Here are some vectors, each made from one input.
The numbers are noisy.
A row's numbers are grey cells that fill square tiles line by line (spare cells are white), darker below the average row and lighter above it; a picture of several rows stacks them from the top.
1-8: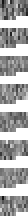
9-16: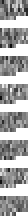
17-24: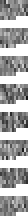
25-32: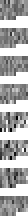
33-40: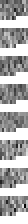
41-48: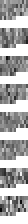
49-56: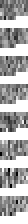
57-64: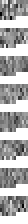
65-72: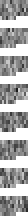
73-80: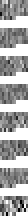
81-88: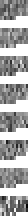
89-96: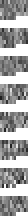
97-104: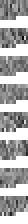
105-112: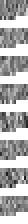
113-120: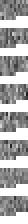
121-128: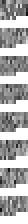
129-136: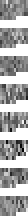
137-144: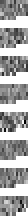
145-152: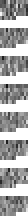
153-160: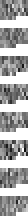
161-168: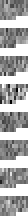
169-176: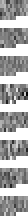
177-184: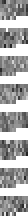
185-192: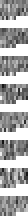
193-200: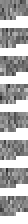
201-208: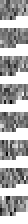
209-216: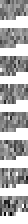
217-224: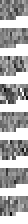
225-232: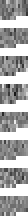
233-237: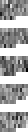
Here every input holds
one of 4 labels, together with either a point on a 4-point line, or a point on a 7-point line.
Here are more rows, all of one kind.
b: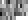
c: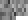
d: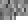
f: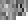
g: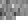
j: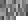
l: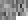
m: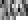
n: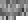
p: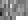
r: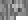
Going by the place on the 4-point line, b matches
f, g, l and m.
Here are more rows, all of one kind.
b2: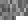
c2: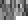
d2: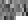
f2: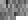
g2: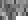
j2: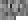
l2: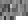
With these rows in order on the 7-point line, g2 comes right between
b2 and f2.
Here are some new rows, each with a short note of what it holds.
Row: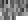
one of 4 labels and a point on a 7-point line
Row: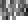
one of 4 labels and a point on a 4-point line
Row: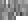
one of 4 labels and a point on a 4-point line
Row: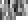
one of 4 labels and a point on a 4-point line
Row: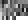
one of 4 labels and a point on a 7-point line
